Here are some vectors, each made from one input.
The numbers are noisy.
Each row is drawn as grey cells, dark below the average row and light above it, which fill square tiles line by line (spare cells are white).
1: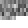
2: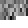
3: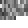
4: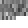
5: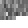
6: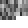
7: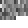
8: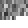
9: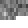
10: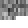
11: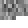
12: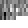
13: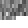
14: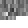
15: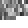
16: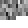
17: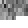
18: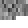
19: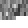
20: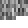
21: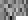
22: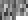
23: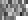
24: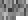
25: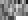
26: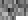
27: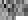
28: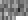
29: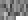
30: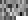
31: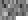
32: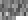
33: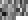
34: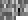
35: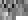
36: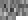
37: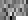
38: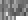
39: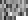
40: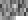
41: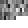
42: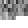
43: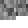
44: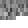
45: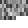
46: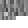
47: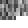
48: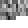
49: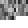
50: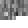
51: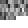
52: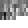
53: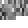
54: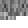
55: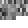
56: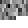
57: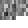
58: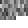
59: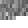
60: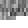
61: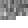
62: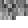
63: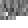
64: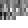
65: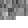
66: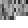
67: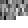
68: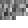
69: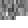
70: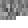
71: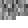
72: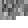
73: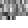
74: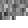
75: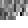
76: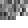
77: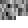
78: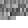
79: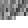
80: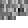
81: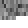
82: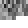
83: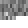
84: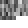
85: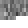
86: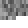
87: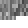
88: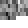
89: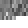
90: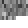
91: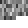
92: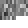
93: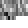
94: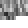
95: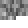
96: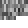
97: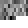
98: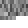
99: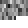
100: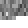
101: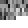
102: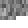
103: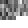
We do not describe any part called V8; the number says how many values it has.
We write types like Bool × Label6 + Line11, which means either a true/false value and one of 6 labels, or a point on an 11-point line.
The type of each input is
Bool × V8 + Line10.
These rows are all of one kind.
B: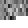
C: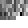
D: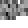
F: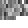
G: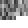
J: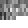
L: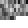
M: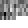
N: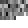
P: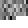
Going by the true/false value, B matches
D, G, N and P.
